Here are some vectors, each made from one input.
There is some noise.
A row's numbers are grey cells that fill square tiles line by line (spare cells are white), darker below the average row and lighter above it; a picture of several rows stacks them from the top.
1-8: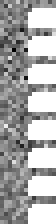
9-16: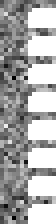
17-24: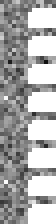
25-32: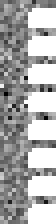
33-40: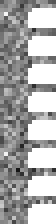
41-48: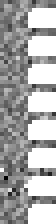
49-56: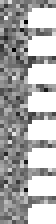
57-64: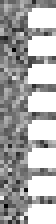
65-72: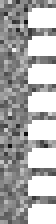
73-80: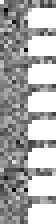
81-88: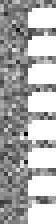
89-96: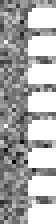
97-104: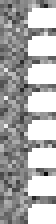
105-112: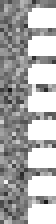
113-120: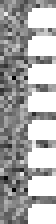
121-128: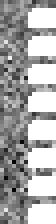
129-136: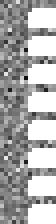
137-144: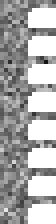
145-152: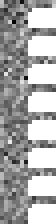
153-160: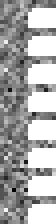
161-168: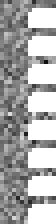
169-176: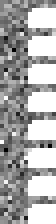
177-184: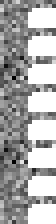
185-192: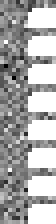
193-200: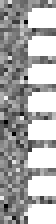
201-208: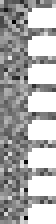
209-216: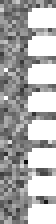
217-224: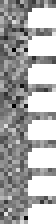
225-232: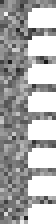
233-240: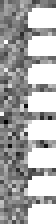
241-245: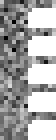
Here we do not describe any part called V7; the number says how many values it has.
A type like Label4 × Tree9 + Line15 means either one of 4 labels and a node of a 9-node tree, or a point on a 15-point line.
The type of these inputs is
Label4 × Label4 + V7.
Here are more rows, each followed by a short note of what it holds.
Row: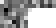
two labels (each one of 4)
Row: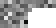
two labels (each one of 4)
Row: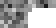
two labels (each one of 4)
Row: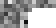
two labels (each one of 4)
